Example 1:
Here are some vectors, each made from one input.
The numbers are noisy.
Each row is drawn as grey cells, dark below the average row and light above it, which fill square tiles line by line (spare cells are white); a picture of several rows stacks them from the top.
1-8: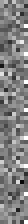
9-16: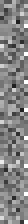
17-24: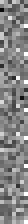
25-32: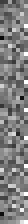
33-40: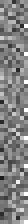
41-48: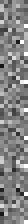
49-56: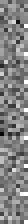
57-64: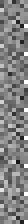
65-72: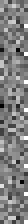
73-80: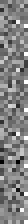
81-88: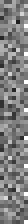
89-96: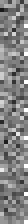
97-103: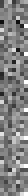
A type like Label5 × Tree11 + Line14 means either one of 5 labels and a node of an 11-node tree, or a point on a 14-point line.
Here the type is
Bool × Bool × Bool × Bool × Bool × Tree11.
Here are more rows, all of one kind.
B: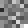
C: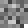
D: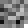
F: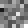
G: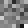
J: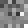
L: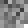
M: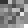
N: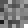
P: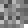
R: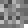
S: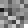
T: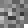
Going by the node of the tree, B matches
C, P and R.
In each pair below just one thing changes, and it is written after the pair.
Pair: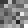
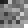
one of the five true/false values
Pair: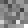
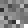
one of the five true/false values
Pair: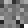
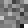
the node of the tree
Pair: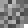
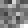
one of the five true/false values
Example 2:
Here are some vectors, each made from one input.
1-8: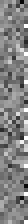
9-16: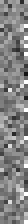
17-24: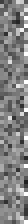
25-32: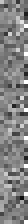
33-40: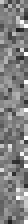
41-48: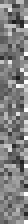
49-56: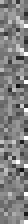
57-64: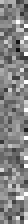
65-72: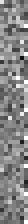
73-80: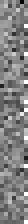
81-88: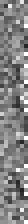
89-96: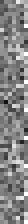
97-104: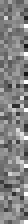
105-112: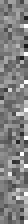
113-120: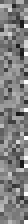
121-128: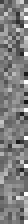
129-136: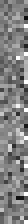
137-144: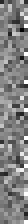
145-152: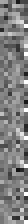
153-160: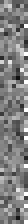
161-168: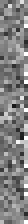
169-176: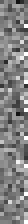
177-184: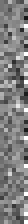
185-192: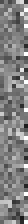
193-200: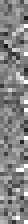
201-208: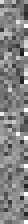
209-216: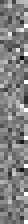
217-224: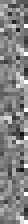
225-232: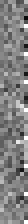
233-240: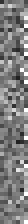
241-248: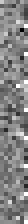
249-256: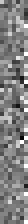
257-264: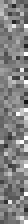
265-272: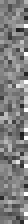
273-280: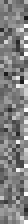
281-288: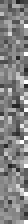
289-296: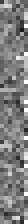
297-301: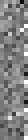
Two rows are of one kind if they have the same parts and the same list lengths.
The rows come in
2 kinds.
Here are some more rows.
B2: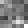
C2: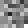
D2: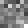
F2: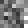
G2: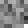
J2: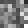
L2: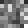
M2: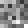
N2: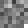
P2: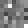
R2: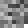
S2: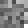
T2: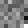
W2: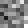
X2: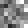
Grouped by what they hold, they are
B2, C2, D2, F2, J2, L2, M2, R2, W2, X2
G2, N2, P2, S2, T2

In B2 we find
a point on a 10-point line and three true/false values.
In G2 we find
a point on a 10-point line.
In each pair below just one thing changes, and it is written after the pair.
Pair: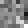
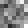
the place on the 10-point line
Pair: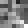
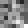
the place on the 10-point line
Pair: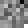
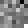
the place on the 10-point line
